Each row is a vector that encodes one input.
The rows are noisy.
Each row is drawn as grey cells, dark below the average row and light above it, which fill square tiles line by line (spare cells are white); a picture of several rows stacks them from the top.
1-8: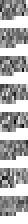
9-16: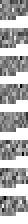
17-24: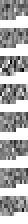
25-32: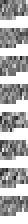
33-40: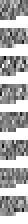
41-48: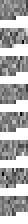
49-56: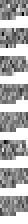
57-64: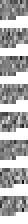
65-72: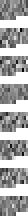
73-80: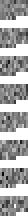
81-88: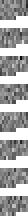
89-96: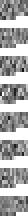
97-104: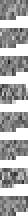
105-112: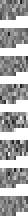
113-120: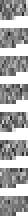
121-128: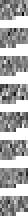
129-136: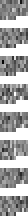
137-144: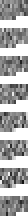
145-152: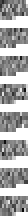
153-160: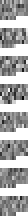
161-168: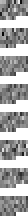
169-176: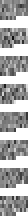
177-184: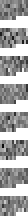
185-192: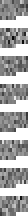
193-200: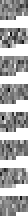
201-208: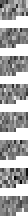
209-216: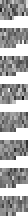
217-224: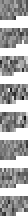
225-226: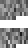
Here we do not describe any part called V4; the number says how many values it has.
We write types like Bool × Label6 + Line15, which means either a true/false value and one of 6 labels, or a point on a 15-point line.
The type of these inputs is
List2(Line7) + Tree7 × Tree7 × V4.
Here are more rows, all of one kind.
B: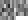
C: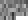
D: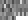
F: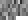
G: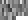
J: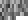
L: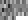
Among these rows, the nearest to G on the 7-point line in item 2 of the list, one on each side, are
D and L.
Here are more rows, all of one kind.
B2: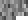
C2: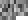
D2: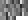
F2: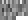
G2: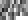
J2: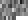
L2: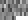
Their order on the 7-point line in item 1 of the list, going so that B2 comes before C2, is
J2, G2, B2, C2, D2, F2, L2.
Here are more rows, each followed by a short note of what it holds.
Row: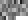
a list of two items
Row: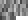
a list of one item
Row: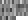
a list of one item
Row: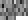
the empty list
